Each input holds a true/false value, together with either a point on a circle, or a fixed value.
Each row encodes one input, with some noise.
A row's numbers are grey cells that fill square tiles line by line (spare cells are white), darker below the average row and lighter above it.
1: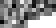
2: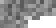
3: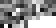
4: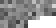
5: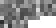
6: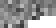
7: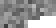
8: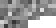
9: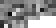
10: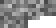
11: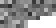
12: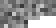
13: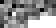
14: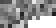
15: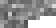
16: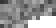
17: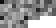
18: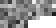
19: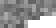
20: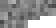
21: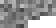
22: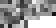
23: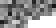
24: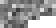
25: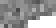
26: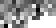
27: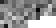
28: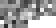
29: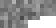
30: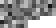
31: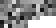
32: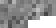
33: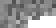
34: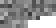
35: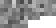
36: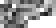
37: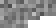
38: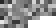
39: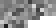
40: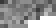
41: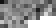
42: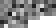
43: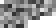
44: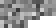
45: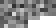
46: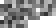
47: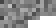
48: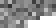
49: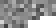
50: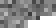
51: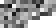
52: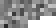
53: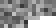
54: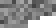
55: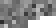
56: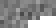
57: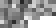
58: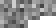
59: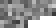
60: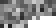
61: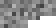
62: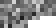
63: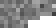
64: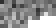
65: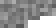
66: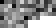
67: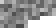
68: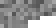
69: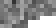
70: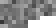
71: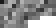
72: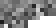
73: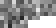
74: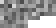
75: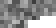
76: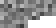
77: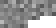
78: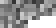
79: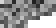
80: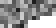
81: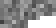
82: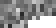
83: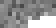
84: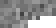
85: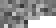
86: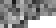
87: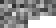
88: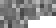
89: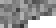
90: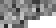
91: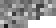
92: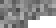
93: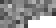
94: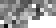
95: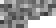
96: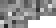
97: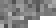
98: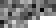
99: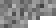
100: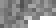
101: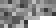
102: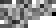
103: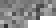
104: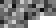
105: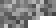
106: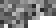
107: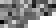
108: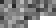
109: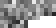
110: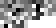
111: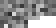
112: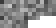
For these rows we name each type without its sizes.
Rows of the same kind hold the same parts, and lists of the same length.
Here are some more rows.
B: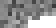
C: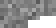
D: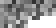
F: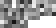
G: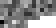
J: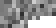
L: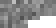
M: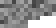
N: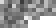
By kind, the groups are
B, D, N
C, F, G, J, L, M

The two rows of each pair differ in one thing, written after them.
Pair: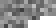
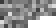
the true/false value
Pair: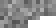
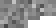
the true/false value
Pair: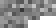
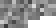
the place on the circle
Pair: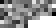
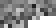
the place on the circle
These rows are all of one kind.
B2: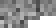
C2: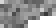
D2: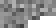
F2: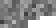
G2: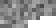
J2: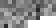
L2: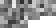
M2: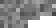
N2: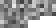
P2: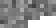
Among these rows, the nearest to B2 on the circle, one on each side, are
G2 and N2.
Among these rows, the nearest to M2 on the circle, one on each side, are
F2 and P2.
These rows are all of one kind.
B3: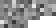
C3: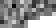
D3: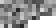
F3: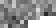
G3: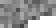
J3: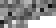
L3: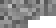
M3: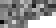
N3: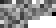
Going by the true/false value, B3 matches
J3 and N3.
